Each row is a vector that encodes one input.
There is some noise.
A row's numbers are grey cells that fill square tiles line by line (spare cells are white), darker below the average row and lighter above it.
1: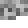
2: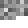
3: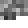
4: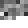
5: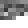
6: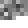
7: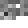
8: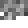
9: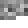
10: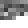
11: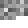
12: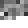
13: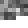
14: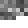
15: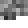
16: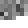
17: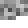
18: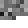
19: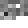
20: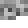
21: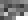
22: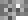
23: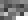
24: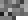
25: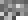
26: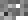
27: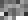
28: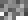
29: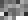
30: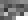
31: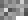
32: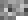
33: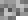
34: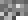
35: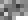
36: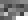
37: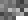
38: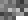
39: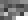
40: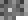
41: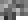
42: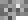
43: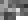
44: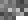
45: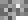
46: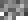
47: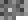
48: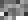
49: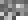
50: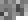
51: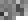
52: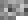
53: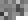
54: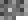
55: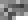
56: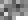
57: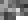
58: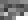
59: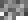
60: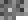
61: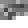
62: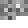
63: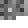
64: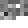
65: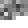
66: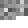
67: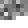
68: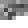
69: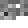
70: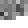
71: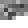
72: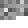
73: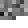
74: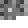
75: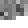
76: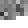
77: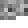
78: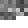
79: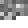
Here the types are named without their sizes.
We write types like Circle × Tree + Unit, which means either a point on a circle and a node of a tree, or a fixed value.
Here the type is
Bool × Bool × Bool + Line.
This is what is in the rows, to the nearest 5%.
About 55% of them hold a point on a line. The rest hold three true/false values.
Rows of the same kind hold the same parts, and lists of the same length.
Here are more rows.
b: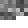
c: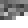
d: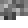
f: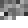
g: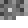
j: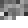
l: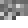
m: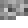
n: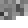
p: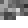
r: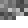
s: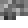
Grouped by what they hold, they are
b, c, d, g, n, p, r, s
f, j, l, m

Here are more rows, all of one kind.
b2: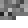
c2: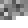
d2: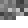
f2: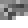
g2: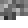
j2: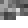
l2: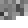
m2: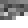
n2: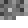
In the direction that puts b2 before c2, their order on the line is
g2, j2, d2, b2, n2, l2, c2, f2, m2.
